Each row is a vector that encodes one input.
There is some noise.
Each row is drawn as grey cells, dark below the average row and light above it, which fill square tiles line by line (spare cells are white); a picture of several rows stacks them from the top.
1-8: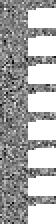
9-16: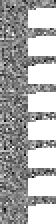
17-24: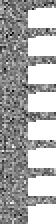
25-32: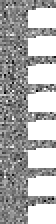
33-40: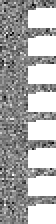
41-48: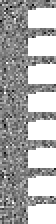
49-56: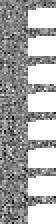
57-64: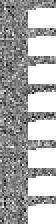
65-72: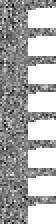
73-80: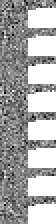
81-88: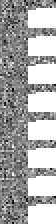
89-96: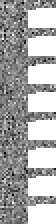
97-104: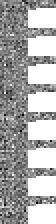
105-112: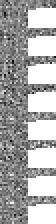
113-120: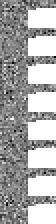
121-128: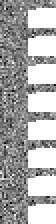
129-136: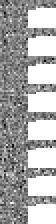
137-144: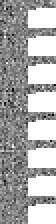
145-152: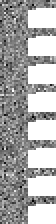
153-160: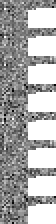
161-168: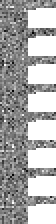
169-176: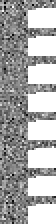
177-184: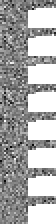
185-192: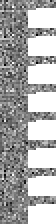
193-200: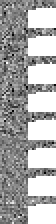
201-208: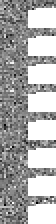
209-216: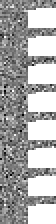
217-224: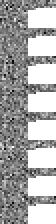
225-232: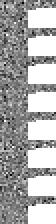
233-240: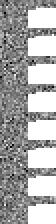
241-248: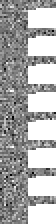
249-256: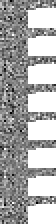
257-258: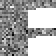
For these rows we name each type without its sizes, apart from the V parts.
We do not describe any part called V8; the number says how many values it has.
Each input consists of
a point on a line, together with either a node of a tree and a true/false value, or a list of values of V8.
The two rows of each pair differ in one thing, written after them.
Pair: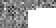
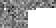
the value of V8 in item 1 of the list
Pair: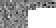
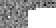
the value of V8 in item 1 of the list
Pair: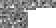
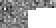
the place on the line
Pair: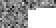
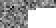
the value of V8 in item 1 of the list
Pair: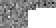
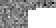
the value of V8 in item 1 of the list
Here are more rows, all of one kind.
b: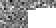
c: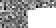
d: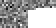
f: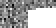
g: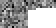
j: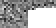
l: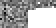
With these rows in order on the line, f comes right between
d and g.
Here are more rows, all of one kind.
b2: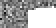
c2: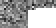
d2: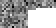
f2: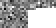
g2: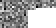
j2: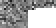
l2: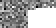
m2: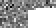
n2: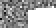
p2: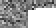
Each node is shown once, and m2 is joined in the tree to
j2 and l2.
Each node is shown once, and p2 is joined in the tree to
n2.
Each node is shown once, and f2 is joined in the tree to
c2 and j2.
